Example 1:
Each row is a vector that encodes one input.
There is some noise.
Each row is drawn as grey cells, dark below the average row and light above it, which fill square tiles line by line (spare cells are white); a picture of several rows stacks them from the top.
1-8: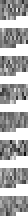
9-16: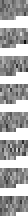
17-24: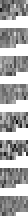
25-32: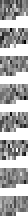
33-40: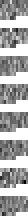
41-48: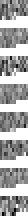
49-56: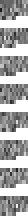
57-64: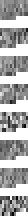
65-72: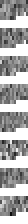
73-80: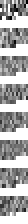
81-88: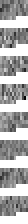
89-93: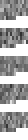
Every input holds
a point on a 3-point line and a point on a 6-point line.
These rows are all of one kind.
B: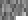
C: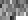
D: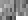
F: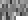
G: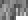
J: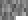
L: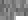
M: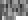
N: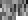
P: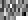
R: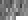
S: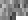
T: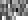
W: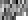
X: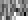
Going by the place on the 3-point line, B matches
J, L, W and X.
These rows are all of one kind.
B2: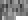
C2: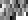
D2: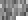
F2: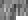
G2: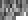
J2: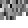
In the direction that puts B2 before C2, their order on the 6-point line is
G2, F2, B2, J2, D2, C2.
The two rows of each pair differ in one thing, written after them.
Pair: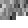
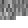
the place on the 6-point line
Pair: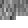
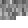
the place on the 6-point line
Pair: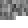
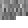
the place on the 6-point line
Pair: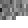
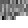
the place on the 3-point line
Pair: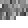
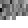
the place on the 6-point line
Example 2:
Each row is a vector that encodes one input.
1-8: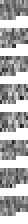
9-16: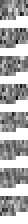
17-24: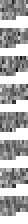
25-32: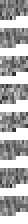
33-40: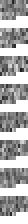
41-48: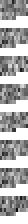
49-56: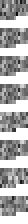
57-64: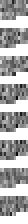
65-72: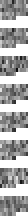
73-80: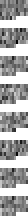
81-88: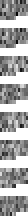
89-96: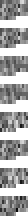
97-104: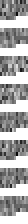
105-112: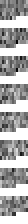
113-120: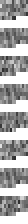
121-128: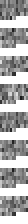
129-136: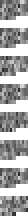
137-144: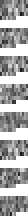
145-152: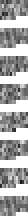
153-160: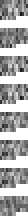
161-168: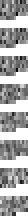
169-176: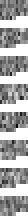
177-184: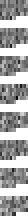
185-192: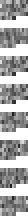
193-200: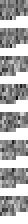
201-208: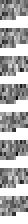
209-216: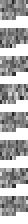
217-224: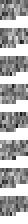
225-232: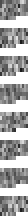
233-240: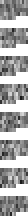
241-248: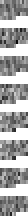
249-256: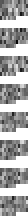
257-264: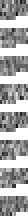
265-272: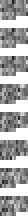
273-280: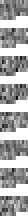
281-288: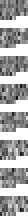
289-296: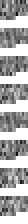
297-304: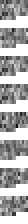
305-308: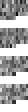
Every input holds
a node of an 8-node tree.
